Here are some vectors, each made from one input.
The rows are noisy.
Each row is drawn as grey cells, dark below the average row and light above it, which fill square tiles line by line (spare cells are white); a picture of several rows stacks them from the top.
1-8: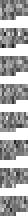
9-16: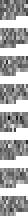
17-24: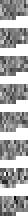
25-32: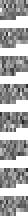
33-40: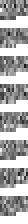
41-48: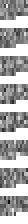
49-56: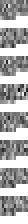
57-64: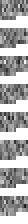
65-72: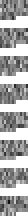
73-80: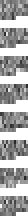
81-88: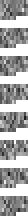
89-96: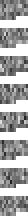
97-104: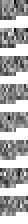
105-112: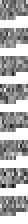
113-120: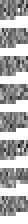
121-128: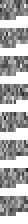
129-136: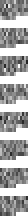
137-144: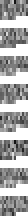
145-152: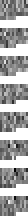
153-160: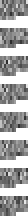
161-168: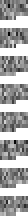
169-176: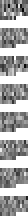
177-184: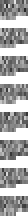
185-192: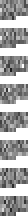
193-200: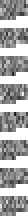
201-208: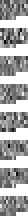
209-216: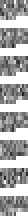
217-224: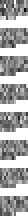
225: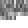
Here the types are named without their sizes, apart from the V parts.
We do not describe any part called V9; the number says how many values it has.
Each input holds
either two values of V9, or a list of points on a line.
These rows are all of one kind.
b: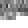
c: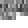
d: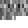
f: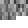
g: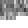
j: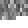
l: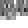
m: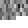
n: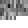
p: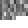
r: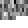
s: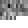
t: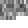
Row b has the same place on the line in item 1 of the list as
c and l.
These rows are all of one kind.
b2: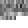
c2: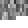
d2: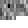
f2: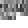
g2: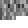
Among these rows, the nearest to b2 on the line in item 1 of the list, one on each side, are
d2 and f2.
